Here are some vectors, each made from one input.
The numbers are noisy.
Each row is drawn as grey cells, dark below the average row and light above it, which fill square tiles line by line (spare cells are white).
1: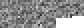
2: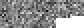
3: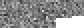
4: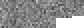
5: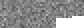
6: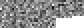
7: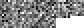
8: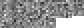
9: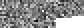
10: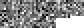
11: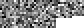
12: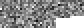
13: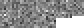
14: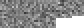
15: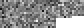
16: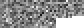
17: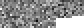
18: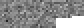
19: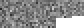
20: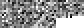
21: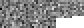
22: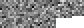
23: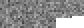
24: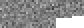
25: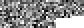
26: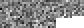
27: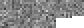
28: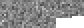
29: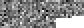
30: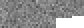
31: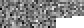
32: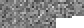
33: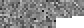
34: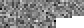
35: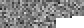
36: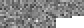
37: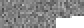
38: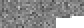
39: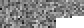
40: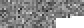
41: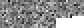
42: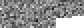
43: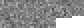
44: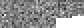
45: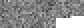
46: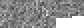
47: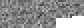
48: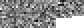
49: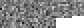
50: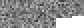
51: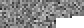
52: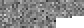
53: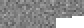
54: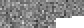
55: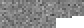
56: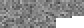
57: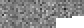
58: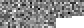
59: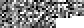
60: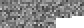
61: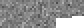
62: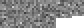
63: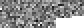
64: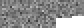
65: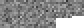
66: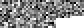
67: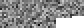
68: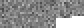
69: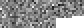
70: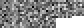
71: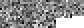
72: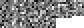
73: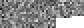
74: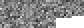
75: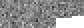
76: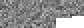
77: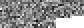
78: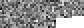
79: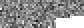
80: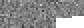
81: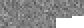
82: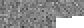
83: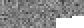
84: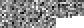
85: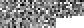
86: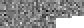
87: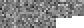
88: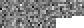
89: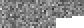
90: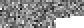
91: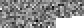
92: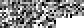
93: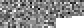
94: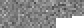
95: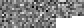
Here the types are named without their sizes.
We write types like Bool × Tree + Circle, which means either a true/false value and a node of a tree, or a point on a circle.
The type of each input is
List((Circle + Unit) × Line).
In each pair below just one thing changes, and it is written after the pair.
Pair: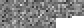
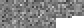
the place on the circle in item 2 of the list
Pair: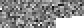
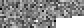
the place on the circle in item 1 of the list
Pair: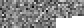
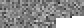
the place on the line in item 1 of the list
